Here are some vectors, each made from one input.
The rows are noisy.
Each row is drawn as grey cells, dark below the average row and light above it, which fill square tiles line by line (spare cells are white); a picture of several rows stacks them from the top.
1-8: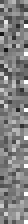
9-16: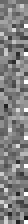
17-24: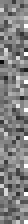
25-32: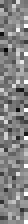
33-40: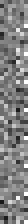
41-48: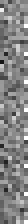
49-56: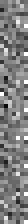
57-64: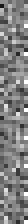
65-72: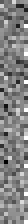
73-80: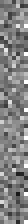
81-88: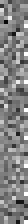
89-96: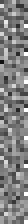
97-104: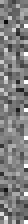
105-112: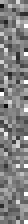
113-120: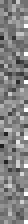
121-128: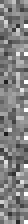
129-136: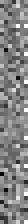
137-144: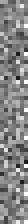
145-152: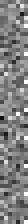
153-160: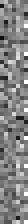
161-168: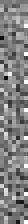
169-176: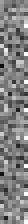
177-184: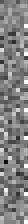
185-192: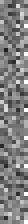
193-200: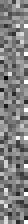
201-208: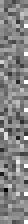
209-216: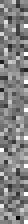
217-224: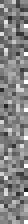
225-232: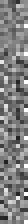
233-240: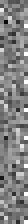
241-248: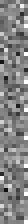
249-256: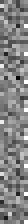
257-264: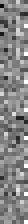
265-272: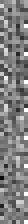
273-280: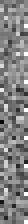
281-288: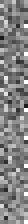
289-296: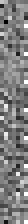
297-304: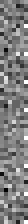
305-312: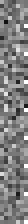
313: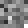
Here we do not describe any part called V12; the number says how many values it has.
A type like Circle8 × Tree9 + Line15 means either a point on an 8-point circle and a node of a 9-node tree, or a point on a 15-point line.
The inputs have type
Bool × Bool × Bool × Bool × Circle11 + V12.
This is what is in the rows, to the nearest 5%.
About 70% of them hold a point on an 11-point circle and four true/false values. The rest hold a value of V12.
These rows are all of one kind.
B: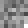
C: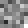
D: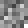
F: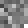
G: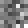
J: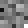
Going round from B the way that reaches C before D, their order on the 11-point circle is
B, G, F, C, D, J.
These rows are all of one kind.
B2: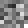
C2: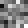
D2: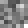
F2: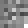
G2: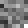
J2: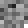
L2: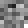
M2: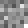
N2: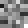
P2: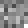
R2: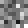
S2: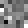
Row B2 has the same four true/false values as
D2, J2, L2 and R2.
